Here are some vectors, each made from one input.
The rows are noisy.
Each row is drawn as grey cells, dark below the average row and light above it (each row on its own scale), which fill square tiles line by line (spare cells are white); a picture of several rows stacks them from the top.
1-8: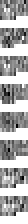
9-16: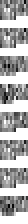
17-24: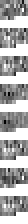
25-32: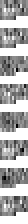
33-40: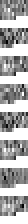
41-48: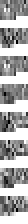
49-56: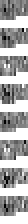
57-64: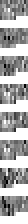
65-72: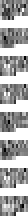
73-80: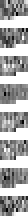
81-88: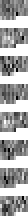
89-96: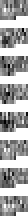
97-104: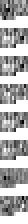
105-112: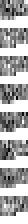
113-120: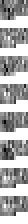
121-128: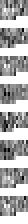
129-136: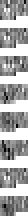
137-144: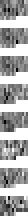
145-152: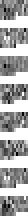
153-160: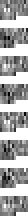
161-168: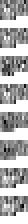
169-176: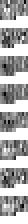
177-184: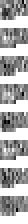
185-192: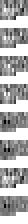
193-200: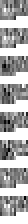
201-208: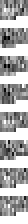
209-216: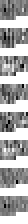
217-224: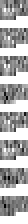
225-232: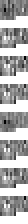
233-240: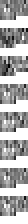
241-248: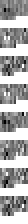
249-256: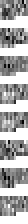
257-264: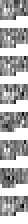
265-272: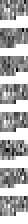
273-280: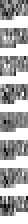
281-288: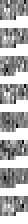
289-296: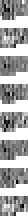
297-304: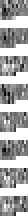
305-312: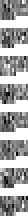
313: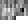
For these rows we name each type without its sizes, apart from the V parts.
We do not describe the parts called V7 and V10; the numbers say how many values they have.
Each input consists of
either a point on a line and a true/false value, or a value of V7 and a value of V10.
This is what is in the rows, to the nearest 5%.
About 45% of them hold a point on a line and a true/false value. The rest hold a value of V7 and a value of V10.
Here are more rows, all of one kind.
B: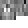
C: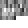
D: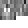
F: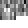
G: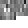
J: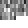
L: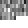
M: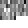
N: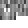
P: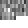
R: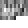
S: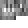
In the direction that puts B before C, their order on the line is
B, D, G, S, N, C, M, R, F, J, L, P.
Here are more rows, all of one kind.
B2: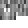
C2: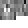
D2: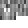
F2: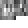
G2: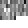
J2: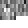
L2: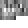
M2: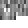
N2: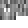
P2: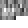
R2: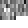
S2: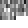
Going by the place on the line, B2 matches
D2, L2, M2 and N2.
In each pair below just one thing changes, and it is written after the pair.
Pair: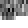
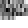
the value of V10
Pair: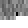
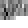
the value of V10
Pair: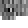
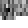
the value of V10
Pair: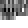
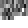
the value of V7
